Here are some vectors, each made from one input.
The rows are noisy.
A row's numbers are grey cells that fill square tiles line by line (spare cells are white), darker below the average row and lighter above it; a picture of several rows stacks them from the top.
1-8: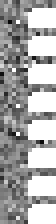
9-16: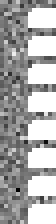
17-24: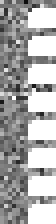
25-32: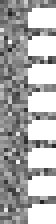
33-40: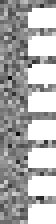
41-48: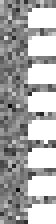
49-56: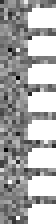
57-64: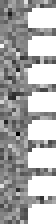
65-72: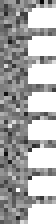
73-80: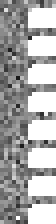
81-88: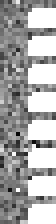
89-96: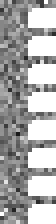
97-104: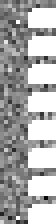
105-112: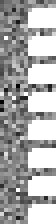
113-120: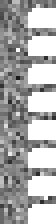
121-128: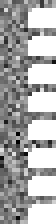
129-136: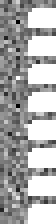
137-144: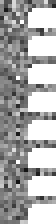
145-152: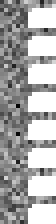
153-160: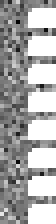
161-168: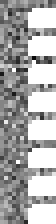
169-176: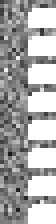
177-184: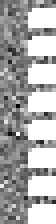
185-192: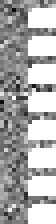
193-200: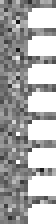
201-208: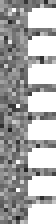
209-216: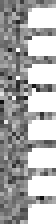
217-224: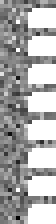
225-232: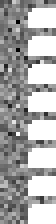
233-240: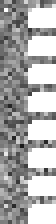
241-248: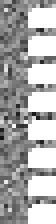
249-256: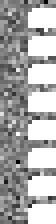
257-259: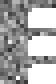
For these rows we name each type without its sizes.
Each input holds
a list of points on a line.
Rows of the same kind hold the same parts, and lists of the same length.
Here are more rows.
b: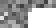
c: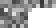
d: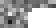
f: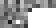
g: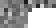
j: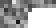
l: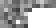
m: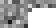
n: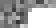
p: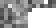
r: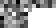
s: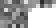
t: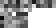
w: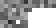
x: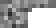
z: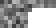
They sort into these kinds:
b, j, p, x, z
c, n, s
d, f, g, l, m, w
r, t

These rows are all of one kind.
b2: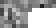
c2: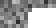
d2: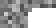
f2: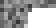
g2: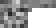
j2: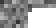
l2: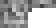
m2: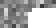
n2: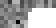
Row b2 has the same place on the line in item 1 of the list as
d2, g2 and l2.
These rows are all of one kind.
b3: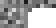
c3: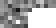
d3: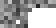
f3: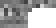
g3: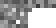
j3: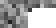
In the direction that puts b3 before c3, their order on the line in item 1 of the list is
f3, j3, b3, g3, d3, c3.
